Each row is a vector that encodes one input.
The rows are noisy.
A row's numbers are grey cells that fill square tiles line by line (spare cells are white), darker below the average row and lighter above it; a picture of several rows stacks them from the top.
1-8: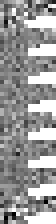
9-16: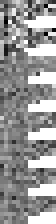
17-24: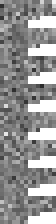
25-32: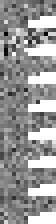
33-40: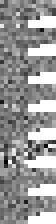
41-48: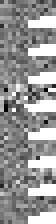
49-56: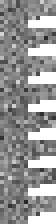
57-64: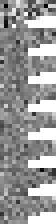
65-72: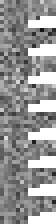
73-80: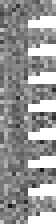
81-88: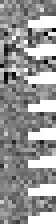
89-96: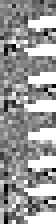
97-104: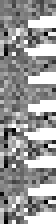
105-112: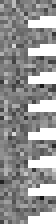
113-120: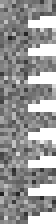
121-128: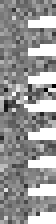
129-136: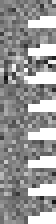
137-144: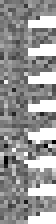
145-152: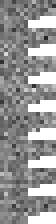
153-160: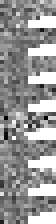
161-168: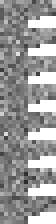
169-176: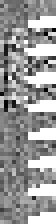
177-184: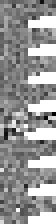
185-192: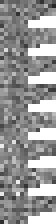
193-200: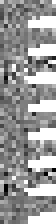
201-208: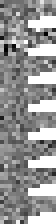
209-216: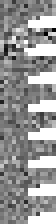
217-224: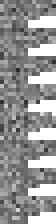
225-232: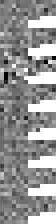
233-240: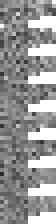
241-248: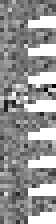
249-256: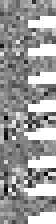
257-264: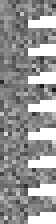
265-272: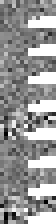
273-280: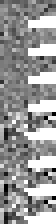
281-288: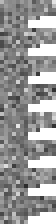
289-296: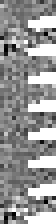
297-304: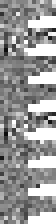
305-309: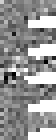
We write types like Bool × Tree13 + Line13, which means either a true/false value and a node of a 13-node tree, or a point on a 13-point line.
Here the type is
(Bool × Bool × Bool + Circle8) × Circle8 × Circle8 × Circle8 + Circle9.
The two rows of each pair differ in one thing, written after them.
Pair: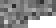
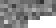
the place on one of the three 8-point circles
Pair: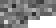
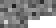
one of the three true/false values
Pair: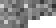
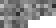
the place on one of the three 8-point circles
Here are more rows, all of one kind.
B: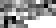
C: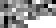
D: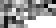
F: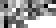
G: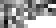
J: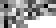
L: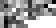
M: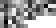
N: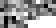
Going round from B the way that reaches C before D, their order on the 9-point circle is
B, N, C, L, F, J, M, G, D.
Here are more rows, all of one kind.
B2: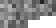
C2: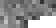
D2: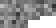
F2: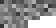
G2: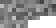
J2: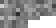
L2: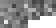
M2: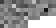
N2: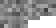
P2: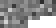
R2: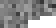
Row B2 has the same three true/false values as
G2, J2, M2 and N2.
